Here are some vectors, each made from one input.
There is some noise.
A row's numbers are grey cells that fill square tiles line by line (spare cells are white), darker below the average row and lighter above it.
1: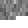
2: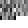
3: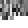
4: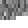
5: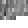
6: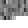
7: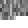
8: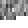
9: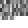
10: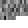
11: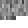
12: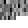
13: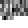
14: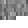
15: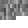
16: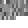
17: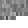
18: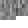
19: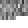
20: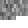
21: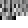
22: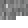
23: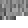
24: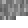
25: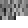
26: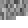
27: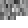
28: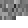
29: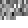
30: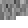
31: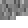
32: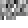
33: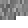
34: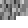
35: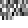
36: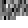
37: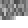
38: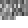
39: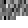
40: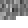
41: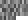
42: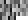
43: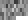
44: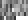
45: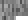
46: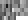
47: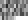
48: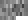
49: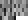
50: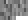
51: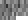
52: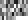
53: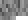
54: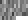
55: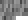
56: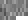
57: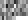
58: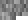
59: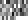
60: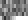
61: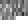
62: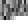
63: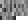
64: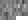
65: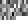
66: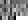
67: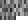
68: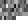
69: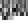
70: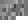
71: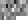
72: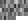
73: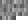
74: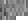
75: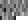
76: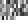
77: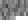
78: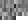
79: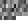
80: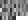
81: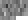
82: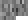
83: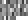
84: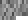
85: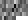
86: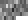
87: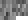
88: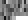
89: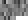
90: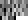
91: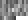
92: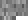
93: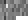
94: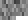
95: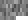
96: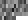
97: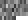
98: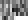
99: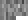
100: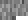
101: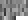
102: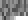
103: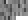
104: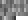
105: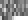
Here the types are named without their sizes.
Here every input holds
a point on a circle, together with either a fixed value, or a point on each of two lines.
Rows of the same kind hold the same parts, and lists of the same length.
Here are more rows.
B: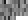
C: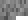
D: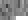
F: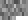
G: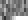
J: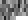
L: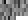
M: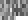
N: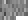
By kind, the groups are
B, D, F, G, J, L
C, M, N

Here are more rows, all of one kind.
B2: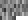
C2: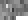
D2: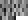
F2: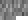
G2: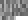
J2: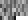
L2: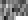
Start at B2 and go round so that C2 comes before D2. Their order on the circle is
B2, J2, G2, F2, L2, C2, D2.
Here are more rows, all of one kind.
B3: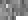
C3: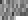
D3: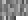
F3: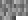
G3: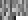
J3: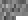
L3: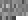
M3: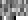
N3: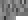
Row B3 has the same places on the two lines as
F3 and G3.
